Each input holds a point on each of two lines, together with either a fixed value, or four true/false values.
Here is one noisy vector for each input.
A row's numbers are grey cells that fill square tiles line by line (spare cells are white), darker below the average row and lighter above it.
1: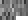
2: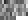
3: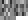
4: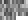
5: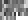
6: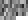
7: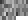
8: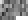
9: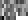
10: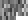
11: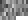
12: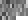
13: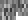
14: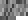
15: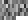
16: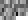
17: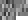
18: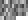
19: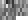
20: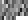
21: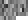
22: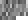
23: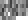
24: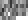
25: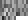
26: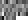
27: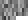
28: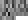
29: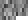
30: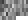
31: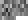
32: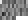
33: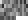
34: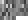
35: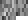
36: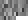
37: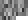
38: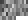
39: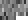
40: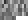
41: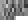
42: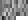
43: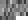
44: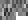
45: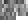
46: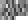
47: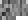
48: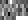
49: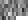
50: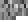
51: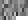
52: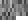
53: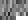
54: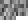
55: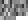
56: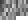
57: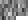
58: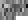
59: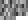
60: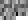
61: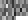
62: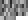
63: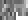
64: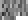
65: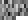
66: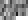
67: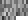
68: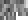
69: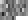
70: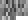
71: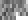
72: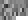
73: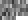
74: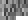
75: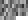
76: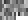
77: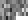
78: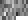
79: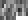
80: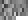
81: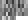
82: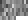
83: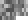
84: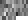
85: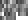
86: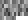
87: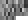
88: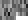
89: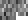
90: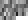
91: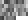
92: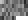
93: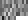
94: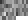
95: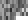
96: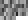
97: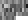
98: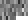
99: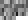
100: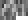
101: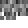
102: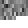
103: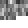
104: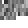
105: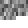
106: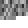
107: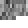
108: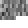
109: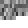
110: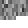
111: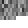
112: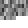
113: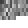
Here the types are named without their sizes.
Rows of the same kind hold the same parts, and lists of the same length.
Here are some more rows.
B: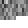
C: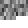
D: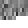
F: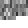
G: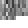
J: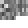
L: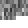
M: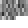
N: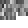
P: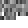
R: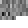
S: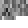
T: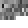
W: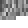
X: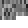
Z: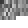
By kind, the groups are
B, C, D, F, W, Z
G, J, L, M, N, P, R, S, T, X

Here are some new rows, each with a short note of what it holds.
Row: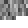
a point on each of two lines and four true/false values
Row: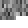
a point on each of two lines and four true/false values
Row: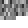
a point on each of two lines
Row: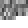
a point on each of two lines
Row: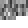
a point on each of two lines
